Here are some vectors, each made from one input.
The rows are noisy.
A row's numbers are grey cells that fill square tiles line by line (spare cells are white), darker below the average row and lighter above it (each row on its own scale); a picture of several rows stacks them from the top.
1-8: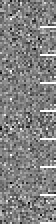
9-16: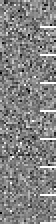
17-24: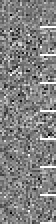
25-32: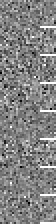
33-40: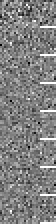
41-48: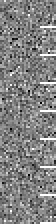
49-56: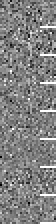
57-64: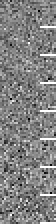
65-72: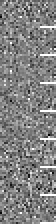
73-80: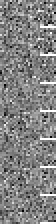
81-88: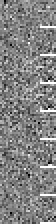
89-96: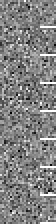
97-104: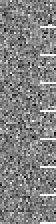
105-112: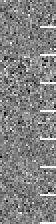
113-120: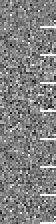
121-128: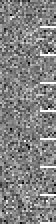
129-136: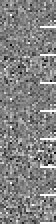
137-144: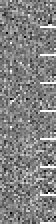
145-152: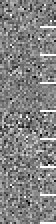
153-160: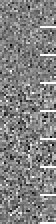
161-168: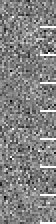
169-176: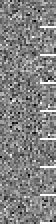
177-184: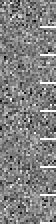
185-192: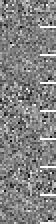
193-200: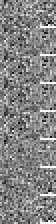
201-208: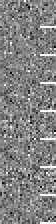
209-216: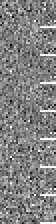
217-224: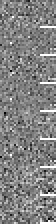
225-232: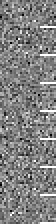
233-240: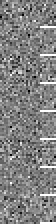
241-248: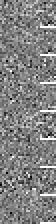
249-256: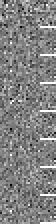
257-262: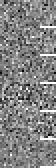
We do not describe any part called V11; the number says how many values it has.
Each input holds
either a point on a 13-point line and a value of V11, or four true/false values.
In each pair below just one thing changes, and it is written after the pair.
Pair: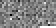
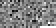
the place on the 13-point line
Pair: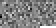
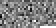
the value of V11
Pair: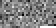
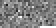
the value of V11
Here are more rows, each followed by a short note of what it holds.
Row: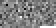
a point on a 13-point line and a value of V11
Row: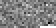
four true/false values
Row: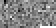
four true/false values
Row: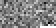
four true/false values
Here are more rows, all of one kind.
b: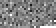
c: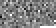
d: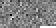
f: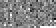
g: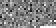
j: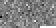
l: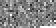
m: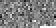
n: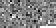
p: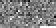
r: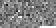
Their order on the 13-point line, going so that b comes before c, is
f, l, b, g, c, m, j, r, p, d, n.
